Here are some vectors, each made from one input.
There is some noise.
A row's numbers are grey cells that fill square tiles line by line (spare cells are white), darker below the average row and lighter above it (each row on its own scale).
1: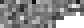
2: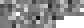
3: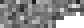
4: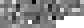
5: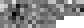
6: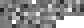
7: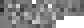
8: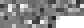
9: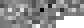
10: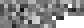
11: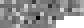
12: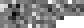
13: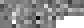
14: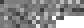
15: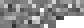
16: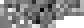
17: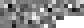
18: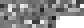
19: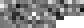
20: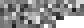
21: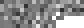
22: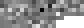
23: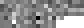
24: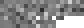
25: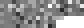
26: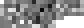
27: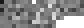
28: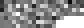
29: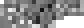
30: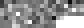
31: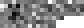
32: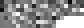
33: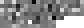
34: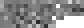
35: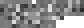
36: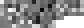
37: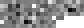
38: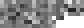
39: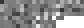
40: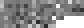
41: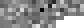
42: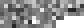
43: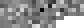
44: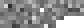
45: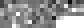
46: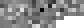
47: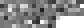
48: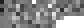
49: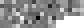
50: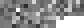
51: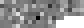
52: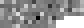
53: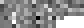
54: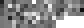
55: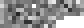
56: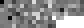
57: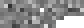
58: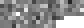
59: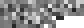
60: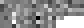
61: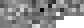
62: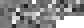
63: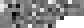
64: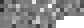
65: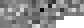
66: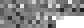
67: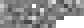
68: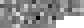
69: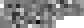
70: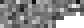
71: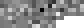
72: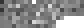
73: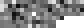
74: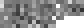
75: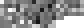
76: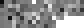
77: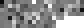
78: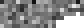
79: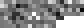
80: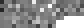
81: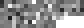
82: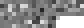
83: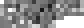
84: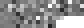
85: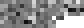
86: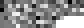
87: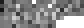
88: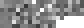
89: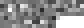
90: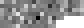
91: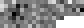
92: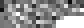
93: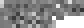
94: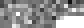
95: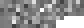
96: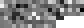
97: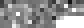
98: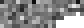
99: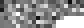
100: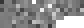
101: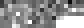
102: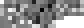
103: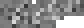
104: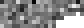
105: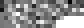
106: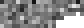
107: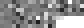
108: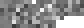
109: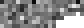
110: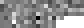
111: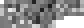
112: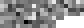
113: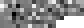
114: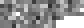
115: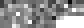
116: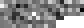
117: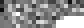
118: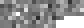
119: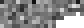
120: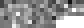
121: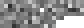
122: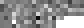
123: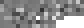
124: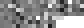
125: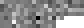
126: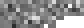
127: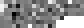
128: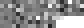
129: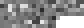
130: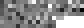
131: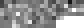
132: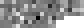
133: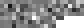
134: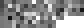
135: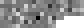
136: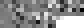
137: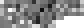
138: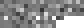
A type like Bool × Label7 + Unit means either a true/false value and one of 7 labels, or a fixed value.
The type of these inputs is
List2(Circle9).
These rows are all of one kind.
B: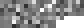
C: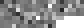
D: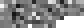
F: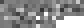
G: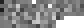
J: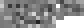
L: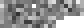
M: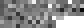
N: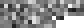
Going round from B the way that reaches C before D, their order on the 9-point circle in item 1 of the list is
B, G, C, M, F, J, D, L, N.
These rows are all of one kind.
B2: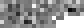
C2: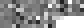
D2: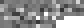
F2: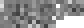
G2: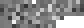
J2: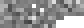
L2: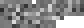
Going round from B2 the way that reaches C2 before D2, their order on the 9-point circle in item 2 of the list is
B2, J2, C2, D2, L2, G2, F2.
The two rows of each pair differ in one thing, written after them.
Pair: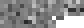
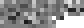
the place on the 9-point circle in item 2 of the list
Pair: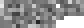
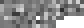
the place on the 9-point circle in item 1 of the list
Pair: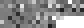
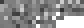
the place on the 9-point circle in item 1 of the list
